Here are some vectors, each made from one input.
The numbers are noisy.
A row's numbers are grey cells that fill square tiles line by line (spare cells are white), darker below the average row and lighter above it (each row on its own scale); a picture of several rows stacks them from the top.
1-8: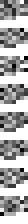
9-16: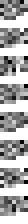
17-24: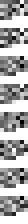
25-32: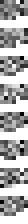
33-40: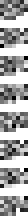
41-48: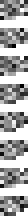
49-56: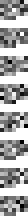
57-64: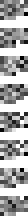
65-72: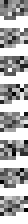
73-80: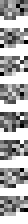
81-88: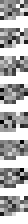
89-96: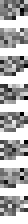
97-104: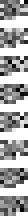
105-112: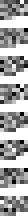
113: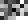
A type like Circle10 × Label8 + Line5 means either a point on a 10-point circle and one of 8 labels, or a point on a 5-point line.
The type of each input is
Line12.
